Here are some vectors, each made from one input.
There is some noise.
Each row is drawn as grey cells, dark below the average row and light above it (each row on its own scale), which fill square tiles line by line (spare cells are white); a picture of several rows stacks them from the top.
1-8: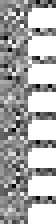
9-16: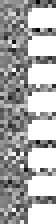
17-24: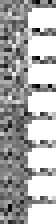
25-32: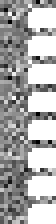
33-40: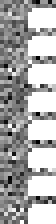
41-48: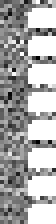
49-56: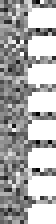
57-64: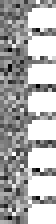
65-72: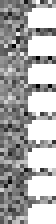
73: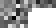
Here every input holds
either a point on a 7-point line, or a point on a 10-point line.
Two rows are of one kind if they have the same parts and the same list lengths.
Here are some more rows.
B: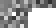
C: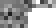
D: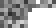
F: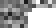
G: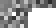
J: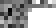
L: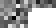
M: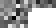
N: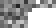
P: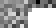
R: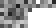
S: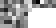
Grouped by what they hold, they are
B, G, L, M, P, S
C, D, F, J, N, R

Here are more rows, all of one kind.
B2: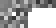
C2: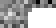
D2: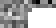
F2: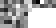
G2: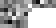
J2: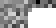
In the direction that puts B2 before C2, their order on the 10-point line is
B2, J2, C2, D2, G2, F2.
